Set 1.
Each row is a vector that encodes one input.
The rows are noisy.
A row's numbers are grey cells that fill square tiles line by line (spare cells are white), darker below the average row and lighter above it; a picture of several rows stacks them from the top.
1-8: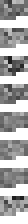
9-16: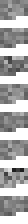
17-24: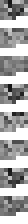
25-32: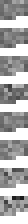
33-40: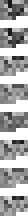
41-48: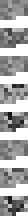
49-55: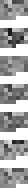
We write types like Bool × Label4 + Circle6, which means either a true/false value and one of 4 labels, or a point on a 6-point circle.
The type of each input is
Line6.
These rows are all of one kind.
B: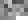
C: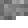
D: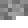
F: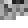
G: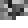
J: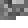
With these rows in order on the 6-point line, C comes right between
D and J.
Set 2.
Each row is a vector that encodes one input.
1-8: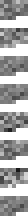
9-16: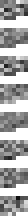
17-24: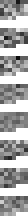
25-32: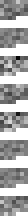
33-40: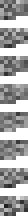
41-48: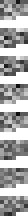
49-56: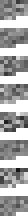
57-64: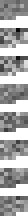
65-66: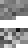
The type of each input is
Line10.
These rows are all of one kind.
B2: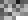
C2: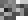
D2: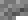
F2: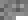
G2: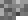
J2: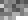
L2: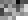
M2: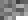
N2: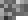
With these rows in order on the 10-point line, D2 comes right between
F2 and G2.
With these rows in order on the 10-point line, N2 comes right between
C2 and G2.
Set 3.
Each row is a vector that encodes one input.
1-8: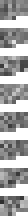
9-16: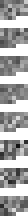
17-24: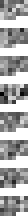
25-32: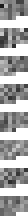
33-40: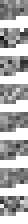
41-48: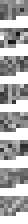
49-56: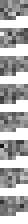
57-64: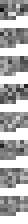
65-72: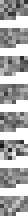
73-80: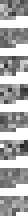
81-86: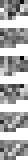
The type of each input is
Tree8.
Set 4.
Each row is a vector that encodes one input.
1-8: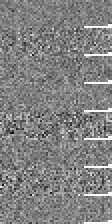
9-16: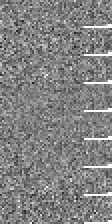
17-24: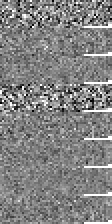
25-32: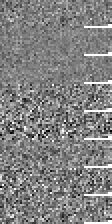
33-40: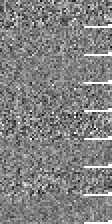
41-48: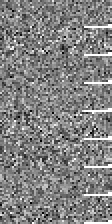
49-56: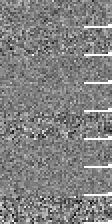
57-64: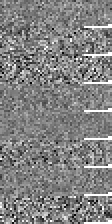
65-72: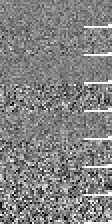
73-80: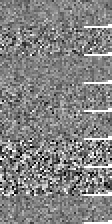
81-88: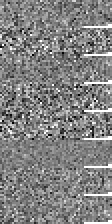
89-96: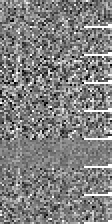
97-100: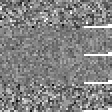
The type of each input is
Line5.
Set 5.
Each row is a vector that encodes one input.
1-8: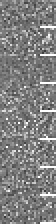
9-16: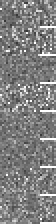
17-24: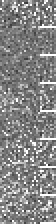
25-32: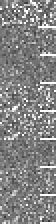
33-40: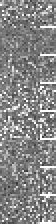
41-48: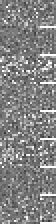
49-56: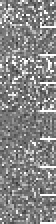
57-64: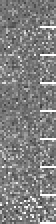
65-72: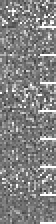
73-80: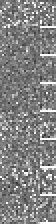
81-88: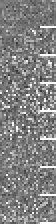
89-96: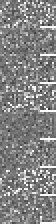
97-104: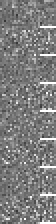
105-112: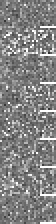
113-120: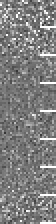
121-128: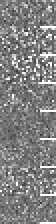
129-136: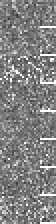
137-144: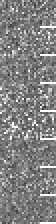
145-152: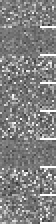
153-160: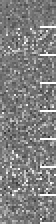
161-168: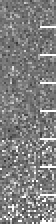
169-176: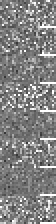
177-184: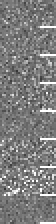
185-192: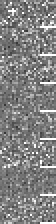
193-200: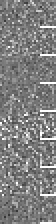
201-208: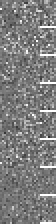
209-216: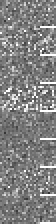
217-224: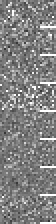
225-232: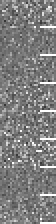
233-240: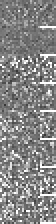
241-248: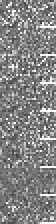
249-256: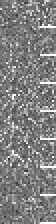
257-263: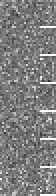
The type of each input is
Line11.
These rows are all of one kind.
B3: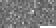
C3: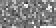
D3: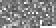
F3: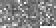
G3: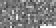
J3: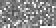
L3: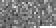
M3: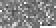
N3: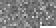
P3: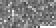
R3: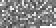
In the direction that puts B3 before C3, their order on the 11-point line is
R3, J3, L3, D3, B3, G3, C3, P3, F3, N3, M3.
